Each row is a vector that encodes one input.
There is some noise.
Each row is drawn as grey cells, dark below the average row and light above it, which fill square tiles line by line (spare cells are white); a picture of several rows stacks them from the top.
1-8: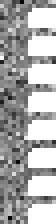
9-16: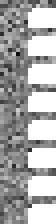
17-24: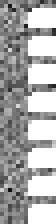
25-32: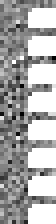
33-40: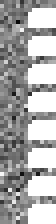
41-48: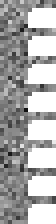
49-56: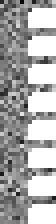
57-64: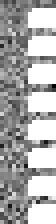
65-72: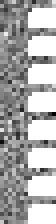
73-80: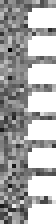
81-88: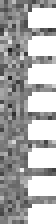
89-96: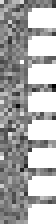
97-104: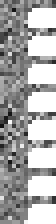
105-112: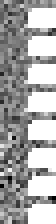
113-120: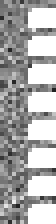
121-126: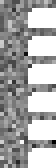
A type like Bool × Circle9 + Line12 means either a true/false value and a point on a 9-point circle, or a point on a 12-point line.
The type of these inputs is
Label6 × (Label6 + Line9).
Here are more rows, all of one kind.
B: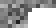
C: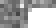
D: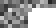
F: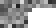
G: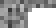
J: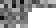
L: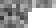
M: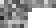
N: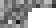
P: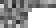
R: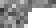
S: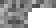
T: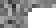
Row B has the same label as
N and R.
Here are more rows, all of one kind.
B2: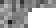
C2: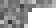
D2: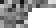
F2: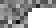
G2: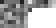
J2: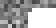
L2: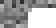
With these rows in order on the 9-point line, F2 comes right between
D2 and G2.
